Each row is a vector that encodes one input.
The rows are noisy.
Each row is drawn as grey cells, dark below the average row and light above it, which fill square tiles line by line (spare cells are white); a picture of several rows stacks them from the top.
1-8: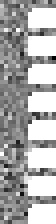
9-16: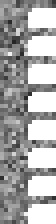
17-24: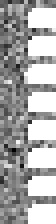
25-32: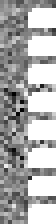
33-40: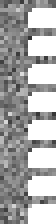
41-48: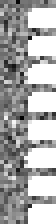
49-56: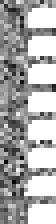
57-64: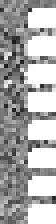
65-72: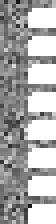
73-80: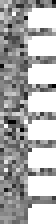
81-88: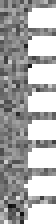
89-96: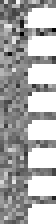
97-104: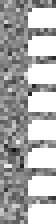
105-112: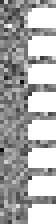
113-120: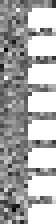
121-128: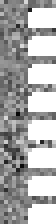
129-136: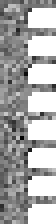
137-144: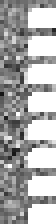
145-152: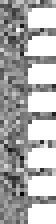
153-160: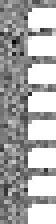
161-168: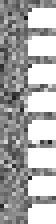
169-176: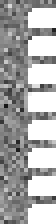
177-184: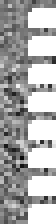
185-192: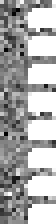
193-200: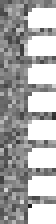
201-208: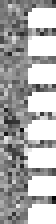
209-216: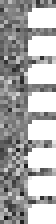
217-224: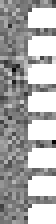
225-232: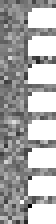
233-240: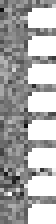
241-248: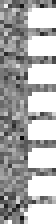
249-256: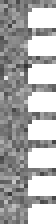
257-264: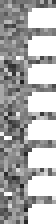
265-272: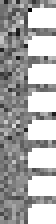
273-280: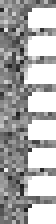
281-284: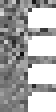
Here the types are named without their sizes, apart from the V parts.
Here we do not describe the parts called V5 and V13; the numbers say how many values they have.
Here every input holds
either a point on a line and a value of V13, or a true/false value and a value of V5.
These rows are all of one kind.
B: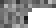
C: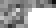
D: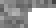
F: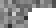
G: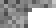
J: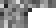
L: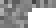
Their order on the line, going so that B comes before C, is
B, J, G, F, D, L, C.
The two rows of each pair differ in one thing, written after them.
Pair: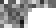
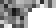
the value of V5
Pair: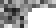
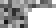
the true/false value
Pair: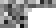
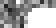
the true/false value
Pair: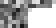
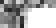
the true/false value
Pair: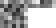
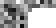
the value of V5
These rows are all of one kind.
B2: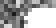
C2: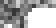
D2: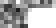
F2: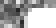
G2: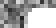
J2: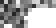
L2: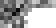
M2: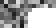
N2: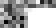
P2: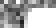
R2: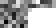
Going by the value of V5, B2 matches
G2, N2 and R2.
